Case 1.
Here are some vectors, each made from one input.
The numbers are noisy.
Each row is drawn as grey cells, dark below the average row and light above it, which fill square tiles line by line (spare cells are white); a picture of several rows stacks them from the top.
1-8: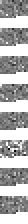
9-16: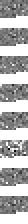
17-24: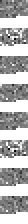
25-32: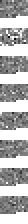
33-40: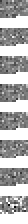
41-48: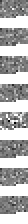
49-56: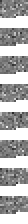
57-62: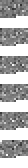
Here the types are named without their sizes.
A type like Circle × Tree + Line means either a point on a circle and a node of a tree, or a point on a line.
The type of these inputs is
Bool × Bool × Bool + Unit.
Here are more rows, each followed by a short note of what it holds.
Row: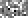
a fixed value
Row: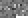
three true/false values
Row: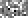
a fixed value
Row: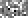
a fixed value
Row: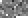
three true/false values
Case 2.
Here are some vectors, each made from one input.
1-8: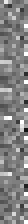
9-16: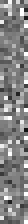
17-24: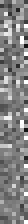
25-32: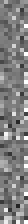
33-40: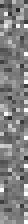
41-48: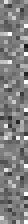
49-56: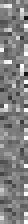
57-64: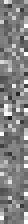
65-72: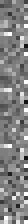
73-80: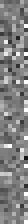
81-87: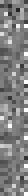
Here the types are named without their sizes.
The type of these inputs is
Line.
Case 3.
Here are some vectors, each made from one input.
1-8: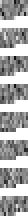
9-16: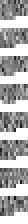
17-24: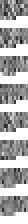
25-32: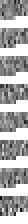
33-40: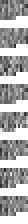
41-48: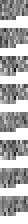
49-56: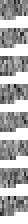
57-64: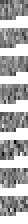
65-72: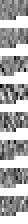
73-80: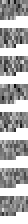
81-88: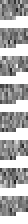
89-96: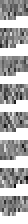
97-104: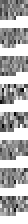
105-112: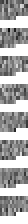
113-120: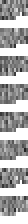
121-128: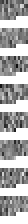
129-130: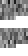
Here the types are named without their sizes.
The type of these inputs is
Line.
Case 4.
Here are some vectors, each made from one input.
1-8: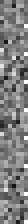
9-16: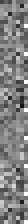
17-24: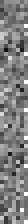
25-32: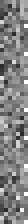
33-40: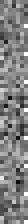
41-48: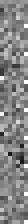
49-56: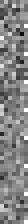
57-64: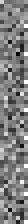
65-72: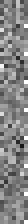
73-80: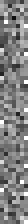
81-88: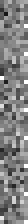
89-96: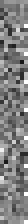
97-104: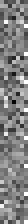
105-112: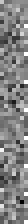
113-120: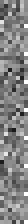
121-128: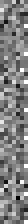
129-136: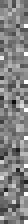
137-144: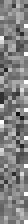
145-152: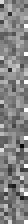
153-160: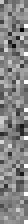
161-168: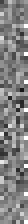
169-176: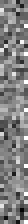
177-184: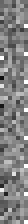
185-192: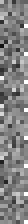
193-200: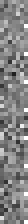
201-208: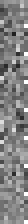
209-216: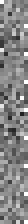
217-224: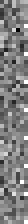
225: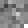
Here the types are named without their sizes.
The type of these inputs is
Tree.
